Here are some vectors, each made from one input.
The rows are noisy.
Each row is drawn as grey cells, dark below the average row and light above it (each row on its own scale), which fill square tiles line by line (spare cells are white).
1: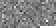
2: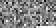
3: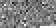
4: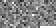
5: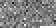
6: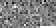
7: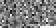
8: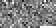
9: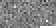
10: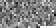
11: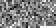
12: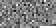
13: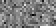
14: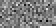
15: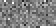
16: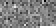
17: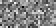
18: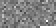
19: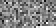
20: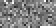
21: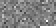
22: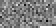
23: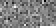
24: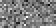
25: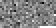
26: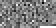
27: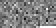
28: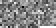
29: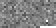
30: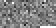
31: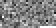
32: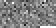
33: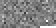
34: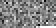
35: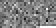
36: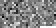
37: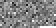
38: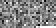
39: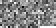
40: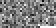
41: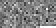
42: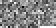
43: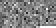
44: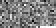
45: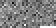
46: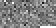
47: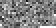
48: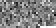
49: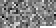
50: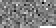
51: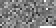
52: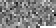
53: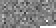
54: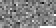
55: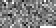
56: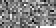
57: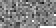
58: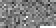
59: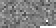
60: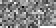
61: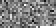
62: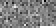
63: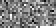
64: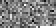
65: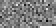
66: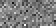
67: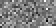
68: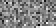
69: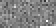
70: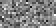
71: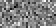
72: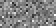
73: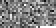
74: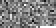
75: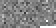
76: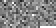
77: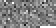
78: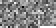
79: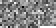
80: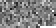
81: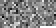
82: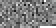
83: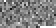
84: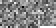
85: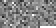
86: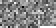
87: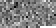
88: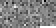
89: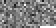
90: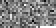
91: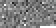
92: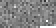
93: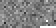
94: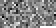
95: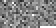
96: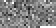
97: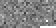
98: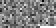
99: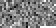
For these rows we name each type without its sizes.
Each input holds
a list of points on a line.
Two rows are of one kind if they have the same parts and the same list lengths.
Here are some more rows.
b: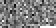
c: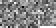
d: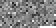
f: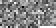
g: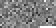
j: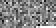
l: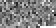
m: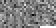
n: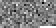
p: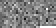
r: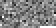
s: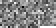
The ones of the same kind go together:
b, d, g, l, m, n, r
c, f, s
j, p

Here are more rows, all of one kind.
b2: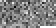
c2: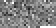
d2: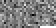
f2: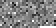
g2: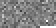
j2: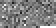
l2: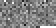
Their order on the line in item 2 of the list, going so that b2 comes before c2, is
b2, l2, j2, g2, c2, d2, f2.
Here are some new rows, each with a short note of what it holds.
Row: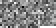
the empty list
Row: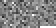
a list of one item
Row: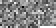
the empty list
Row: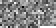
the empty list
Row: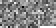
the empty list
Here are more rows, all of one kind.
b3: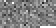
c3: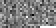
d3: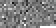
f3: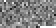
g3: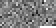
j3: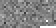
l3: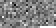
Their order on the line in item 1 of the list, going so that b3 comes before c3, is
f3, b3, g3, l3, d3, j3, c3.
